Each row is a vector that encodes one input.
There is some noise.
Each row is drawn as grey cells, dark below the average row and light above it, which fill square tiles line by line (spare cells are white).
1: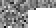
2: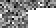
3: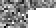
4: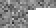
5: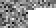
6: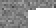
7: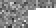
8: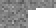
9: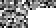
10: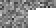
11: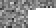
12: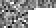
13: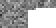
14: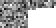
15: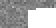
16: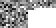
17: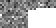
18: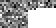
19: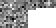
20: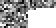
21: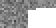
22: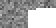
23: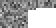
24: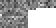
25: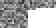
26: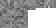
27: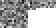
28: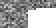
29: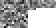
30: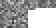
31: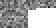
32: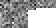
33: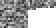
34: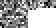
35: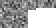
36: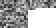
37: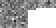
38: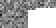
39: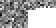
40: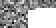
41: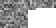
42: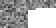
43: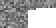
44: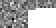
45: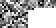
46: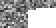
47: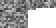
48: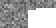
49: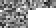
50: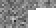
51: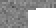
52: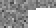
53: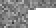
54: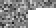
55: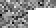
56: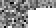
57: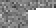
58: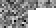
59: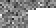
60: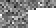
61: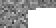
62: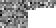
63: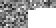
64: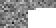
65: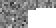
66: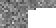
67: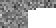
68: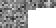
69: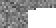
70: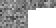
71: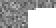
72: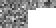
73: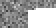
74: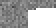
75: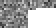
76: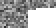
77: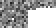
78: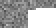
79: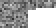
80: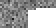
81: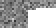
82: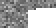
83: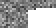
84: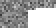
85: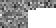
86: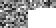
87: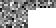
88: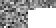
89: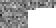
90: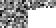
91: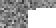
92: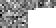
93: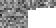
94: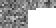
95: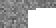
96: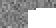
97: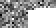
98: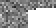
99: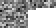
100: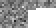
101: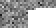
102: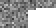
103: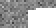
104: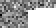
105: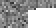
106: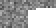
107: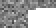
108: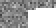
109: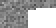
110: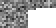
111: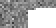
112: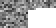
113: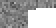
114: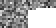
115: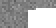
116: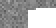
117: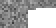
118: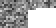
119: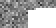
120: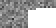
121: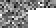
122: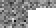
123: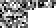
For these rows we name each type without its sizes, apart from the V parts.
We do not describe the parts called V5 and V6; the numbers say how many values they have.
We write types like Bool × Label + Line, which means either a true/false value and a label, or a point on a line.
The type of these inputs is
Bool × (Tree + V6) × V5.
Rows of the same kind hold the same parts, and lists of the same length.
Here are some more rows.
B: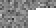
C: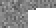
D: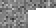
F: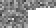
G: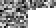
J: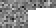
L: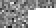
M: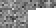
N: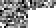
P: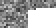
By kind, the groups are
B, J, N
C, D, F, G, L, M, P

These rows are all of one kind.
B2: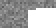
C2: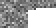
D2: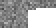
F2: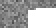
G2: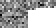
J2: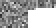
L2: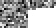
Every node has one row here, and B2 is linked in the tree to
G2.
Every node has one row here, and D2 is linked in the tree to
J2 and L2.
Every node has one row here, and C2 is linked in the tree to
F2.
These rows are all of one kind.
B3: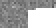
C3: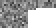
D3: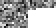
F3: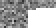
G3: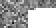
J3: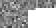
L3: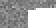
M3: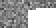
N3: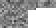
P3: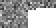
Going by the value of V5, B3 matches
C3, J3 and L3.
